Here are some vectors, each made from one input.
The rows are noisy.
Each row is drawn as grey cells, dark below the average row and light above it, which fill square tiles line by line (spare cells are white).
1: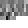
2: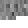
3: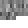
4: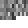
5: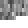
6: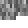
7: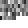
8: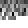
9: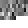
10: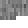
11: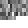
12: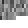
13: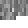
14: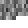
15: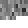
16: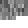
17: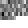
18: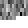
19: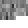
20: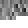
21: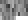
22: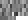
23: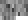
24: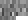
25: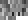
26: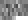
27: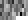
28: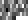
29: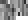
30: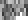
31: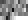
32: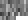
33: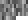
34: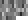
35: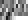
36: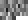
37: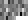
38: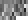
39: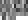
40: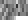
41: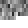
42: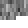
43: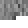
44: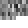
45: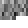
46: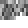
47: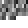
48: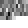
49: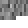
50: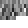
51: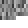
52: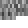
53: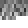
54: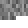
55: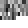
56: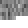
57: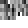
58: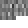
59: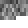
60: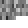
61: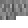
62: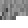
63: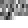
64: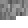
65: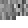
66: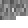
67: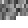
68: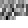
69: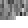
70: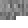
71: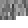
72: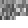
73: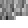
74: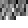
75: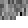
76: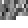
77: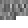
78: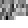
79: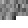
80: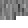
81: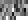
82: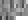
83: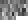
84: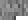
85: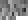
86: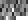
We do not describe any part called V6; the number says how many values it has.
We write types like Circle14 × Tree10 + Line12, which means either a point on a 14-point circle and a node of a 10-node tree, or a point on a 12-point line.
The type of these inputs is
Label5 × (Line4 + V6).
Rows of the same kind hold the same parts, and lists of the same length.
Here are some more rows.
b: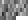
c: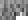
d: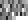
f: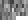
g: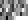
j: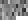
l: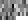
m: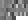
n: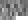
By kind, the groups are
b, c, d, f, g, l, m
j, n

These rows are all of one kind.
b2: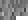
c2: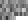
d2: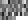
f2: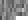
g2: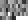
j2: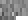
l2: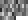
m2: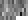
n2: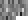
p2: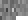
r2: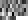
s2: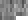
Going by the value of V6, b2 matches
d2, m2 and n2.
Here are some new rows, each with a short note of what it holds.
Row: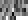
one of 5 labels and a point on a 4-point line
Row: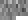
one of 5 labels and a point on a 4-point line
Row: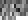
one of 5 labels and a point on a 4-point line
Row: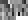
one of 5 labels and a point on a 4-point line
